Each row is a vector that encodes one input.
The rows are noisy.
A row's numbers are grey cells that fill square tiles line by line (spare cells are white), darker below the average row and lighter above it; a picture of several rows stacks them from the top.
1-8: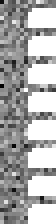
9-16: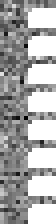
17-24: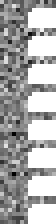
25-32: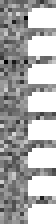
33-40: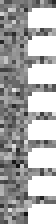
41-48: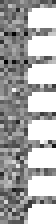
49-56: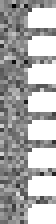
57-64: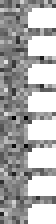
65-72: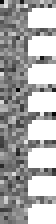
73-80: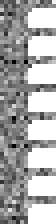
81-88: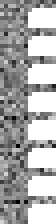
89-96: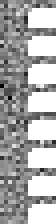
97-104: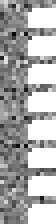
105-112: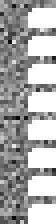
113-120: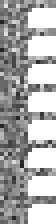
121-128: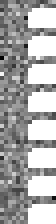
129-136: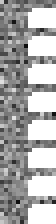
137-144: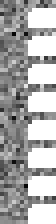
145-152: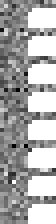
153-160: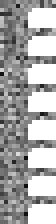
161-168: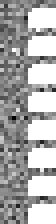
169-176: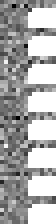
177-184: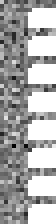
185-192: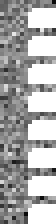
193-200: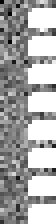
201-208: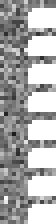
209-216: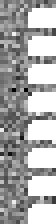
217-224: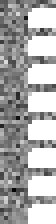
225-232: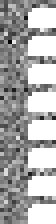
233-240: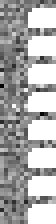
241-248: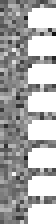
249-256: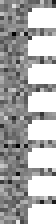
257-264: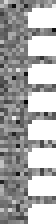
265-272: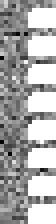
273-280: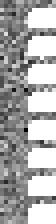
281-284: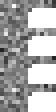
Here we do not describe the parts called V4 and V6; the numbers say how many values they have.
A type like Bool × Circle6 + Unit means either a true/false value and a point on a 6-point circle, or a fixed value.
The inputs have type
Line5 × Tree11 + (Tree10 + V6) × V4.
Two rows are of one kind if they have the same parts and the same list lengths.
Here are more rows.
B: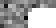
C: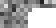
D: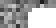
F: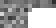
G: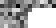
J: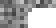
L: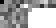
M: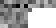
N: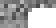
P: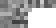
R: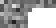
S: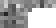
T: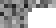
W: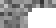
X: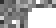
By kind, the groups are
B, D, F, N, P, R
C, J, M, S, T, W
G, L, X

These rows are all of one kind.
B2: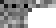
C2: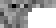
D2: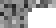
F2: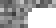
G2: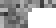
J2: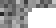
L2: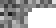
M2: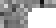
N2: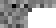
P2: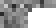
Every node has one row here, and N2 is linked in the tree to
B2 and C2.
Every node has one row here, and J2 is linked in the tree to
L2 and M2.
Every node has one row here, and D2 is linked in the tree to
C2 and P2.
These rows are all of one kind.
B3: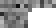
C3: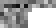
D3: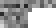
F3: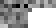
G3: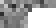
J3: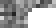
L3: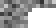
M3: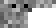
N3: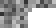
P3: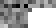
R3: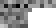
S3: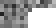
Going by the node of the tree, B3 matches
G3 and S3.
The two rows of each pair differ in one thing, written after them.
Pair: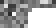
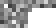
the value of V6
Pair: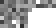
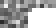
the value of V4
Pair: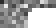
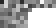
the value of V4
